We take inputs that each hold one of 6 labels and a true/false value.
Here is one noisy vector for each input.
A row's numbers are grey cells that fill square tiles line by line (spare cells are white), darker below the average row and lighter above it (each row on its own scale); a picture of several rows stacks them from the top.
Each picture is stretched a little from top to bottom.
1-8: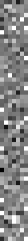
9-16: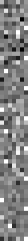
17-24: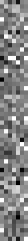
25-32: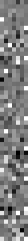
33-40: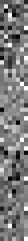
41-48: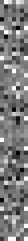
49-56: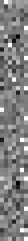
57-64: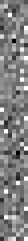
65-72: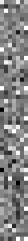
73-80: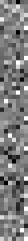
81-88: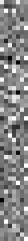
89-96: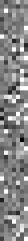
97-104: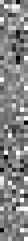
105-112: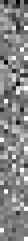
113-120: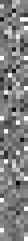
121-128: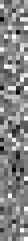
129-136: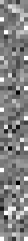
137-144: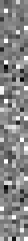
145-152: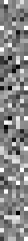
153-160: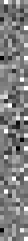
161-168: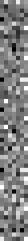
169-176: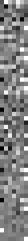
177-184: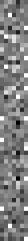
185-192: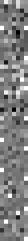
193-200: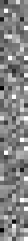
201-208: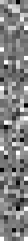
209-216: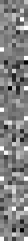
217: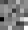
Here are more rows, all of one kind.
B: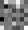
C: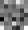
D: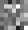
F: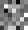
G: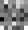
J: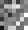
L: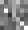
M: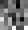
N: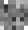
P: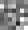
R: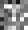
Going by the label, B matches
C, G and N.
